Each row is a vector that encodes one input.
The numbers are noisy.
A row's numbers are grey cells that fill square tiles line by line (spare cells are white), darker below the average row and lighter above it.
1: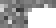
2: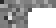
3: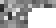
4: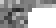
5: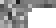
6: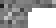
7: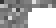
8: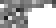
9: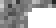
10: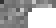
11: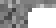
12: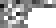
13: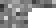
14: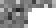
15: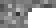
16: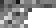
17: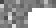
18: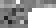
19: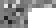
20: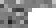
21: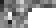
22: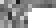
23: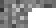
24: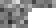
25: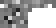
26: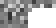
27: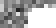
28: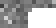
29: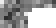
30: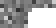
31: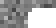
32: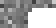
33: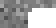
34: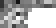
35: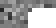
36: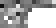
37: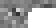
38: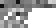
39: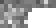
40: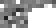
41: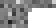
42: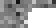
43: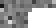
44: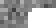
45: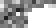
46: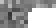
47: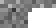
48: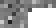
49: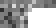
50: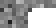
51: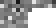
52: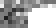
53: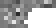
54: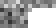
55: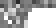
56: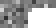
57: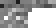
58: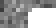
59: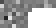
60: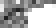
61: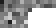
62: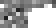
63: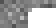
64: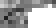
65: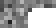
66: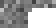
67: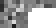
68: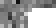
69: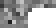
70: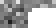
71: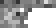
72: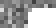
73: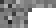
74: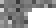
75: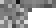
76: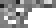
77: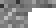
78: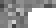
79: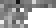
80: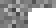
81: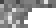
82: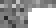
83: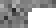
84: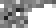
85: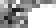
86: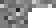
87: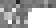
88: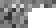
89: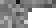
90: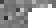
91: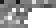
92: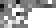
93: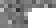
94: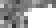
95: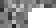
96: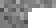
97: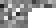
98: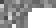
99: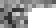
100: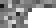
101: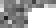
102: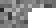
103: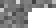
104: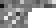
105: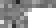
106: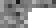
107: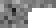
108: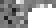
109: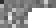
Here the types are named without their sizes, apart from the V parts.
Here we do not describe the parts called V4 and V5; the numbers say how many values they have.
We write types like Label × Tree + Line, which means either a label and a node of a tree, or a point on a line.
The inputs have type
(Circle + V5) × (Line + V4).
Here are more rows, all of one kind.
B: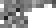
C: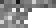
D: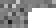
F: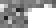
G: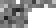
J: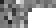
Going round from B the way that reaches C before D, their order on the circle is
B, C, J, D, G, F.
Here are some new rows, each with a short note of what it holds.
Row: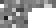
a point on a circle and a point on a line
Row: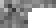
a value of V4 and a value of V5
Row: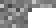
a point on a circle and a value of V4
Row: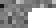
a point on a circle and a value of V4
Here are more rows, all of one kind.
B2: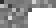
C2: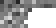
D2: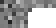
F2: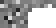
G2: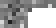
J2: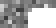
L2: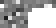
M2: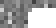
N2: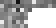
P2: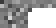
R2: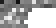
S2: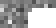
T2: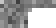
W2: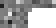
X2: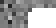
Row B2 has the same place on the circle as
F2, N2, P2 and R2.
